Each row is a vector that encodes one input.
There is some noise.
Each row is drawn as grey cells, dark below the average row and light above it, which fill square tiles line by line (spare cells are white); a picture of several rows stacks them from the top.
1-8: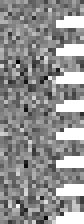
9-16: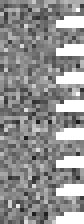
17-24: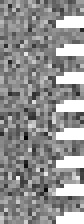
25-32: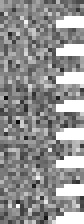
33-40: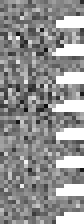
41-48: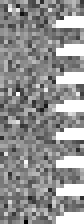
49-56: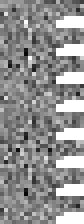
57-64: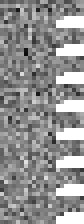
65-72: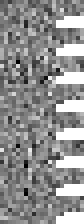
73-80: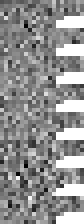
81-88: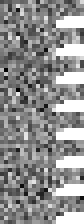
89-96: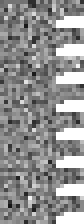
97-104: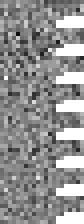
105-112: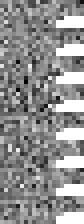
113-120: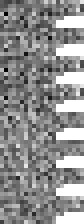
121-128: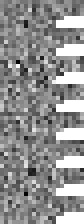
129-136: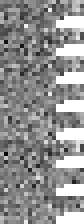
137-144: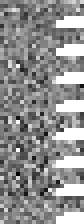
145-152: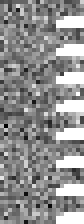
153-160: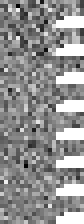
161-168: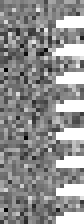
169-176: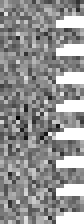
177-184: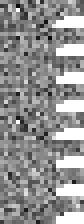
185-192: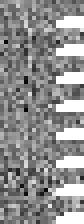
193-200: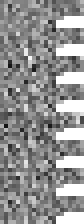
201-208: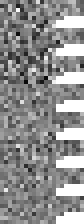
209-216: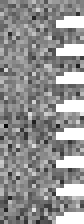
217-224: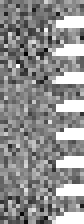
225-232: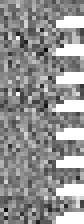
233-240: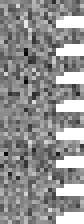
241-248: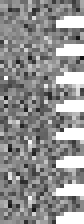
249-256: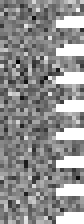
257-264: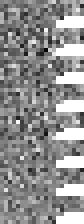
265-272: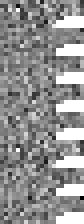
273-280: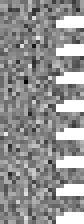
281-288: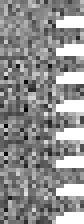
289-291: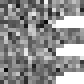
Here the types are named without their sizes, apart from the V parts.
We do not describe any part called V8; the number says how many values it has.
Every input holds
a point on each of two lines, together with either a point on a line and a true/false value, or a list of values of V8.
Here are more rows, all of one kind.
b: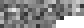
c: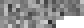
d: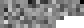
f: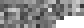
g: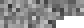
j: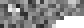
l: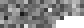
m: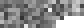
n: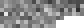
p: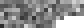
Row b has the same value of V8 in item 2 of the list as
j and n.
